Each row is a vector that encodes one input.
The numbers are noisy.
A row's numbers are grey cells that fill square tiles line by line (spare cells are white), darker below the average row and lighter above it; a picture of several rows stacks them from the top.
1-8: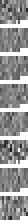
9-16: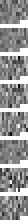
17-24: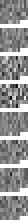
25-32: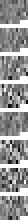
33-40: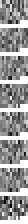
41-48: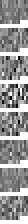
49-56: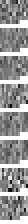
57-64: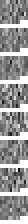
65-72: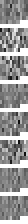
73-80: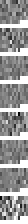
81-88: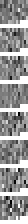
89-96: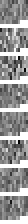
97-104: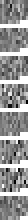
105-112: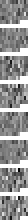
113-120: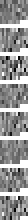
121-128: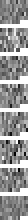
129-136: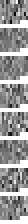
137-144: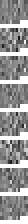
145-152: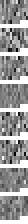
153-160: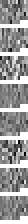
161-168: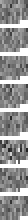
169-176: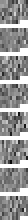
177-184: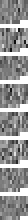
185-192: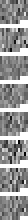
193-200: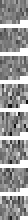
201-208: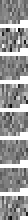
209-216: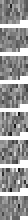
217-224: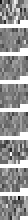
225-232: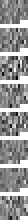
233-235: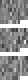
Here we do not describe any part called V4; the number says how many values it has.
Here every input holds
either a fixed value, or a node of a 7-node tree, or a true/false value and a value of V4.
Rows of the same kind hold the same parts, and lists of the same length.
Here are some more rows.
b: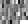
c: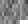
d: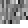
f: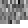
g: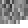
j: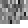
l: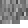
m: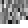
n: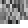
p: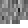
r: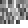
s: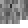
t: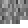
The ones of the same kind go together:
b, d, f, j, m, n
c, g, l, p, s, t
r

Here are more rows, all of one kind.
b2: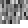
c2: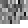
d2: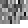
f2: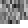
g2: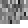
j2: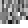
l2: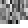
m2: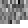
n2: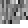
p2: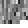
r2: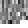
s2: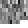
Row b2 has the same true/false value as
j2, n2, p2 and r2.
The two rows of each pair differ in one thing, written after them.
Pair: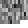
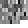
the value of V4
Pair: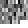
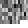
the value of V4
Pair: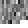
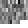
the true/false value
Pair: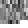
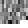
the true/false value
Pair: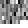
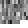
the value of V4
